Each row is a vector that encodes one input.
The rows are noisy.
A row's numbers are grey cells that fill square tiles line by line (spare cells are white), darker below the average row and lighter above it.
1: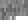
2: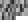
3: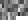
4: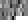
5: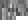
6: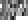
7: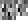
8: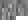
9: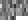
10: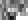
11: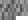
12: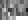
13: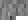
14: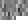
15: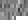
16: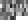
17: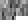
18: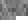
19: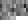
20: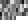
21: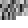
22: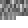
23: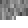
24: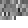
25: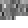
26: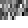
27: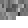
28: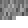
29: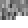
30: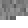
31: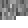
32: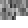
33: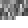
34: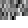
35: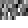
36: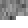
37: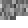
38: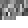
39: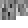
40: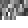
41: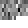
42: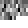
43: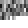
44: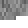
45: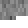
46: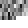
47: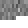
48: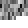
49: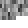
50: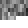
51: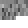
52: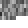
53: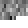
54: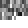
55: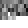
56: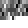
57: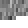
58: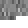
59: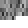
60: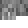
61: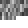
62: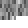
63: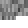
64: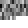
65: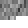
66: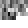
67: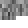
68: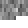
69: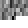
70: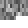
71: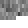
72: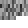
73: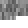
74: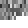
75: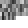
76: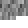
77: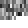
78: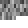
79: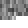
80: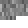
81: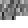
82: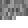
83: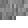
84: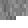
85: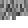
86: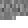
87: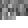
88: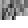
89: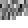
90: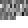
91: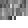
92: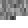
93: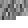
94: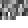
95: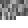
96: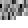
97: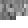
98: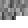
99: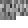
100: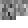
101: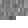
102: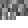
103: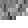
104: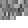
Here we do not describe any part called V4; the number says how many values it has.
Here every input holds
a point on a 6-point circle, a point on a 5-point line, three true/false values and a value of V4, together with either a point on a 6-point circle, or a fixed value.
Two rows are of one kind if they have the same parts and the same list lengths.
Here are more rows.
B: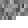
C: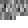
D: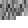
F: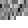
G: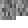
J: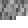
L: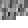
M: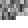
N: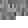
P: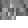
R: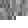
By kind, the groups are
B, C, F, G, L, N, P
D, J, M, R

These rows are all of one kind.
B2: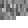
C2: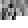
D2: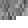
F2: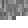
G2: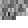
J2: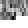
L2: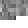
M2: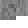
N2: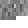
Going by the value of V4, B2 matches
F2, G2 and M2.
